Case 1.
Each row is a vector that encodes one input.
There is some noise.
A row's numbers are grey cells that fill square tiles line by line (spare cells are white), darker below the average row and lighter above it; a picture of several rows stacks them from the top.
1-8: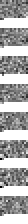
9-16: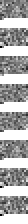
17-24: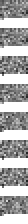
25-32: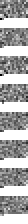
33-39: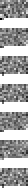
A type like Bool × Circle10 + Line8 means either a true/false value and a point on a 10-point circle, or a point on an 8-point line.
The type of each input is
Line5.
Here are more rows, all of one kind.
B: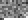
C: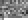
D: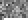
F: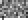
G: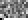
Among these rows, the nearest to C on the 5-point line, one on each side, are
D and F.
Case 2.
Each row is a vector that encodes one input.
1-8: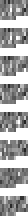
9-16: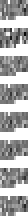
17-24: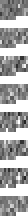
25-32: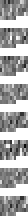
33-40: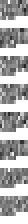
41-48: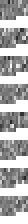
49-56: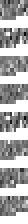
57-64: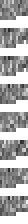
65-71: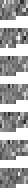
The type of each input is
Bool × Bool × Bool × Bool + Unit.
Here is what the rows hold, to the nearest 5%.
About 5% of them hold a fixed value. The rest hold four true/false values.
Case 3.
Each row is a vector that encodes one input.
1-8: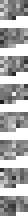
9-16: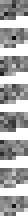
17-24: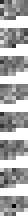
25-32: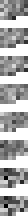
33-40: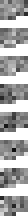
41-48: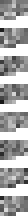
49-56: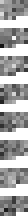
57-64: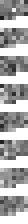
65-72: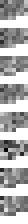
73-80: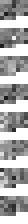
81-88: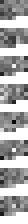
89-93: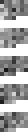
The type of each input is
Bool × Bool × Bool × Bool + Unit.
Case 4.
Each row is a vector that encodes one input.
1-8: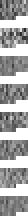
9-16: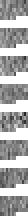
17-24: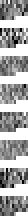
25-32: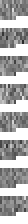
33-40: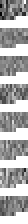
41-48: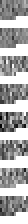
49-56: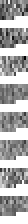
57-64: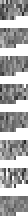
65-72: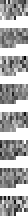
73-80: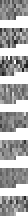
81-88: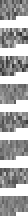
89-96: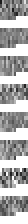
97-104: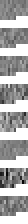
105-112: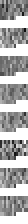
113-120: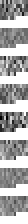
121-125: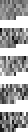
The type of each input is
Tree9.
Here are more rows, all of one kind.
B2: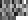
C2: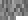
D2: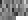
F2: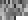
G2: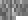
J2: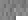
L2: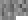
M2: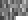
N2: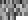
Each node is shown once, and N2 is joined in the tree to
J2 and M2.
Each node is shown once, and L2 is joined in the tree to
D2 and J2.
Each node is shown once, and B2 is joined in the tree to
G2 and J2.
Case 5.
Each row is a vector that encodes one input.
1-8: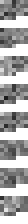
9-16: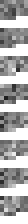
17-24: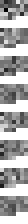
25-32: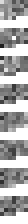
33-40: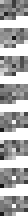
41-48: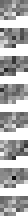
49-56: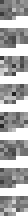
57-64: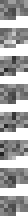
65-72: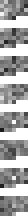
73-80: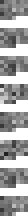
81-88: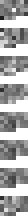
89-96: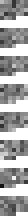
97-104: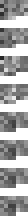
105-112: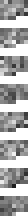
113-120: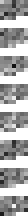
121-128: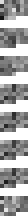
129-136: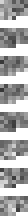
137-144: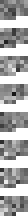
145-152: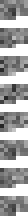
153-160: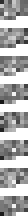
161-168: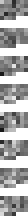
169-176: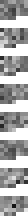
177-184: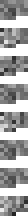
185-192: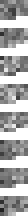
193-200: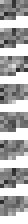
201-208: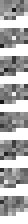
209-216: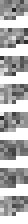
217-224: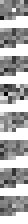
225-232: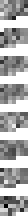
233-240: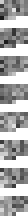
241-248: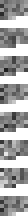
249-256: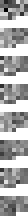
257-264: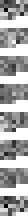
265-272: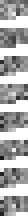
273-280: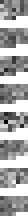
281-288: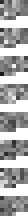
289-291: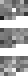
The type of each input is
Bool × Bool × Bool × Bool + Unit.
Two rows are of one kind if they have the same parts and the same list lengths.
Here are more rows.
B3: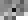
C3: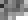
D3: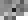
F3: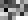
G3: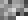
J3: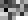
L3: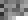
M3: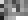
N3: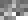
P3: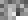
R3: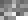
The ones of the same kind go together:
B3, C3, D3, G3, L3, M3, N3, P3, R3
F3, J3

